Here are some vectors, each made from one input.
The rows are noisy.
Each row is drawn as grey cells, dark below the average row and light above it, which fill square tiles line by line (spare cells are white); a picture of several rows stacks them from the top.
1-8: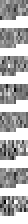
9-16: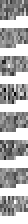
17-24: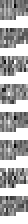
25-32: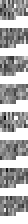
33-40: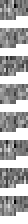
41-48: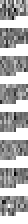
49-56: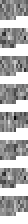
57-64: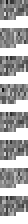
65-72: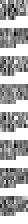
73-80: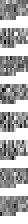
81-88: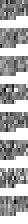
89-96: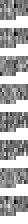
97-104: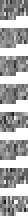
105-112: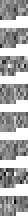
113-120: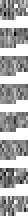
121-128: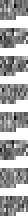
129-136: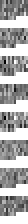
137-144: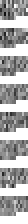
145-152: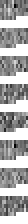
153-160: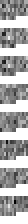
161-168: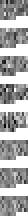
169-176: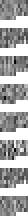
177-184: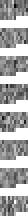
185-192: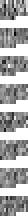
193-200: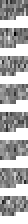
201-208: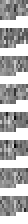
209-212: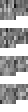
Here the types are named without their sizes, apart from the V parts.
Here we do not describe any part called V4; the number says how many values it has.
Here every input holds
a value of V4, together with either a label and a node of a tree, or four true/false values and a value of V4.
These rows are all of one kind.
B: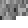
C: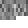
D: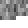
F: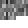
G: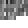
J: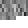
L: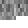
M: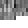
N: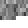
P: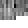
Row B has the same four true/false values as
C and M.
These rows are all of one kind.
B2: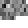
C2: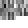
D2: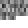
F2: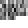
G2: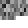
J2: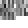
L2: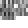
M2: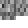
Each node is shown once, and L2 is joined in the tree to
B2, J2 and M2.
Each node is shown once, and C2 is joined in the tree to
J2.
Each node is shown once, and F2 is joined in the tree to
D2 and M2.
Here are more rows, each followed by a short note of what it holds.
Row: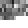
a label, a node of a tree and a value of V4
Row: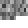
a label, a node of a tree and a value of V4
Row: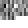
a label, a node of a tree and a value of V4
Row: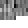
four true/false values and two values of V4
